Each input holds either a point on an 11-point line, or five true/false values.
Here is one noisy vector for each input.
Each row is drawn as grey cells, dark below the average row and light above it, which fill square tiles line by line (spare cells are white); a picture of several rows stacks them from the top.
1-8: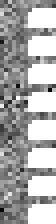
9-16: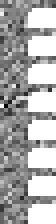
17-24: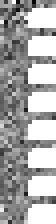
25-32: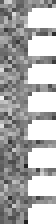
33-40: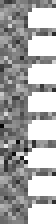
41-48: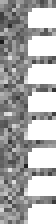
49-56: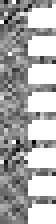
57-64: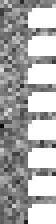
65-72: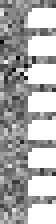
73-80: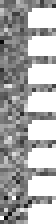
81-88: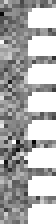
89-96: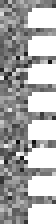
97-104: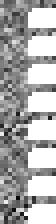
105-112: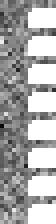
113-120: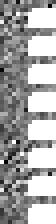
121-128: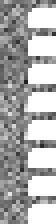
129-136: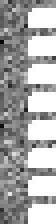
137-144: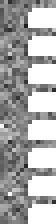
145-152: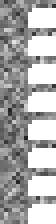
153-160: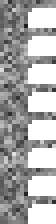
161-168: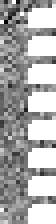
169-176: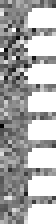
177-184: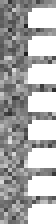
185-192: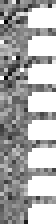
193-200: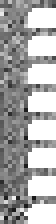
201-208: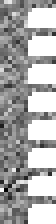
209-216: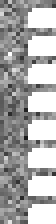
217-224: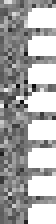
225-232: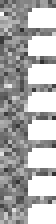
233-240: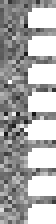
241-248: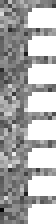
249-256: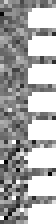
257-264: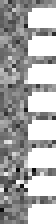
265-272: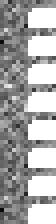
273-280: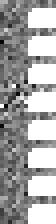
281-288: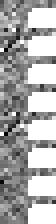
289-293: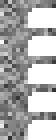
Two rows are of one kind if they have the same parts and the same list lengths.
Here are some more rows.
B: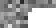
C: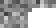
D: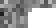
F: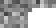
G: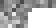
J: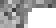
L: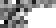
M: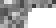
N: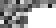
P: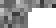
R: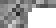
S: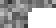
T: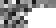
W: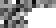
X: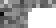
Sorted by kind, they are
B, C, D, F, G, J, M, P, R, S, X
L, N, T, W

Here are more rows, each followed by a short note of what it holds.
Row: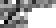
a point on an 11-point line
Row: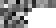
a point on an 11-point line
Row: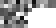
a point on an 11-point line
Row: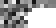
a point on an 11-point line
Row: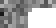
five true/false values
